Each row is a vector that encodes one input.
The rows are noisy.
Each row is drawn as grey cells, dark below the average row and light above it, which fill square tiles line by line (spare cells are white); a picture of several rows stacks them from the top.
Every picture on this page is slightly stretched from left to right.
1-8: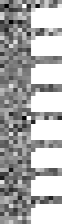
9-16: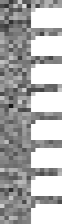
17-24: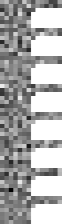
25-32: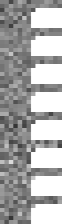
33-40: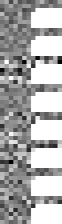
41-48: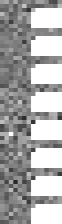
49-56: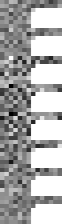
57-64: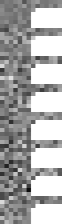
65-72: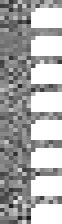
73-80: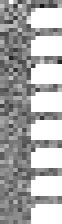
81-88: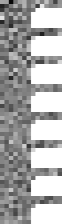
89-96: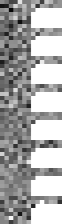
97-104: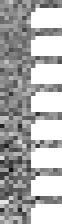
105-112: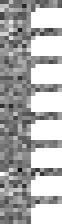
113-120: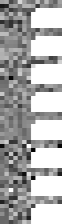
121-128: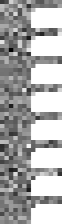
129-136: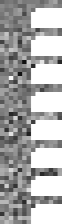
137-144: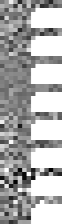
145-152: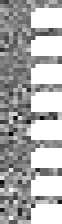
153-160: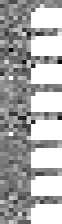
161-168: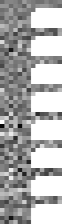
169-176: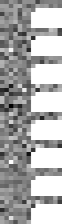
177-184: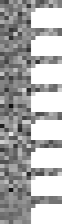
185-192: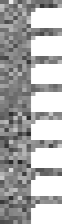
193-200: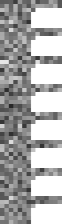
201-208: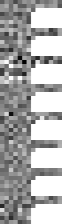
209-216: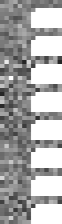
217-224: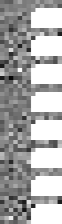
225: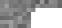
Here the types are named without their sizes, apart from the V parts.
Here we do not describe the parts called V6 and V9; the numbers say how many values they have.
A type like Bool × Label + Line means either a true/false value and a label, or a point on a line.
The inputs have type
(Bool × Bool × Bool + V6) × Label + V9.
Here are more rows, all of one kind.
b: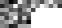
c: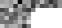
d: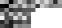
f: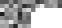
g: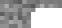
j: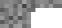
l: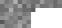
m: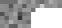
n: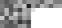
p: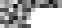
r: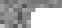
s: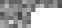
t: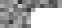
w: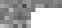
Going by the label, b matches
f, p, r and w.
